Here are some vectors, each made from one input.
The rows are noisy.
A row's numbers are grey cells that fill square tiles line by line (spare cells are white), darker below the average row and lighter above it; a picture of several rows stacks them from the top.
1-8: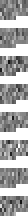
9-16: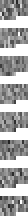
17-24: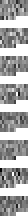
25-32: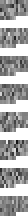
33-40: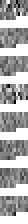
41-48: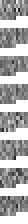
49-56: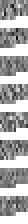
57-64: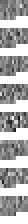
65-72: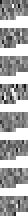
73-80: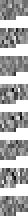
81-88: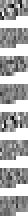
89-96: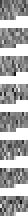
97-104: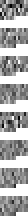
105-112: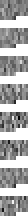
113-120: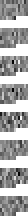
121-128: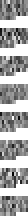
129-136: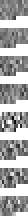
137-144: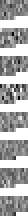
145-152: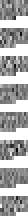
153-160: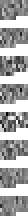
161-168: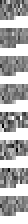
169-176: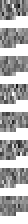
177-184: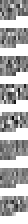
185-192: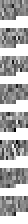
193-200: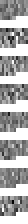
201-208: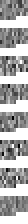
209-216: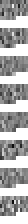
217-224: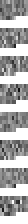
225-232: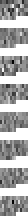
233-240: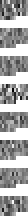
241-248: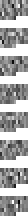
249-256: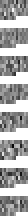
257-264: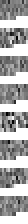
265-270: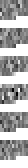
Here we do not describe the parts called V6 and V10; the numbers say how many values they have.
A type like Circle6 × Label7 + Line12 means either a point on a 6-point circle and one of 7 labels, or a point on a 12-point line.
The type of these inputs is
Bool × V6 + (Line7 + V10) × Line8.
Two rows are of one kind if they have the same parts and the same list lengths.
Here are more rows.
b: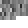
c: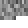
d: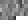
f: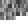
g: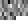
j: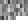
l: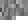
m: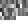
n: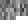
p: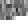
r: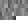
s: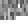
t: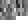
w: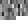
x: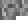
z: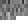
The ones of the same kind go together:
b, g, j, n, s, z
c, d, f, r, w, x
l, m, p, t

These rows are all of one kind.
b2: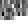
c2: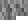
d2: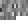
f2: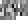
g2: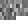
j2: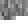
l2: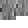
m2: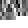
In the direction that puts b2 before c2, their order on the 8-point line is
b2, j2, l2, c2, g2, d2, m2, f2.
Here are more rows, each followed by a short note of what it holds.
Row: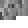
a point on an 8-point line and a value of V10
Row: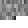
a point on an 8-point line and a value of V10
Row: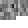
a point on a 7-point line and a point on an 8-point line
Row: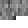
a point on an 8-point line and a value of V10
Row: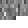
a point on an 8-point line and a value of V10
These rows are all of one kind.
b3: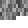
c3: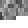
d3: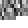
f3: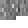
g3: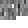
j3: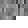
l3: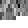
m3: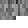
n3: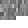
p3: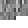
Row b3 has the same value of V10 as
g3 and j3.
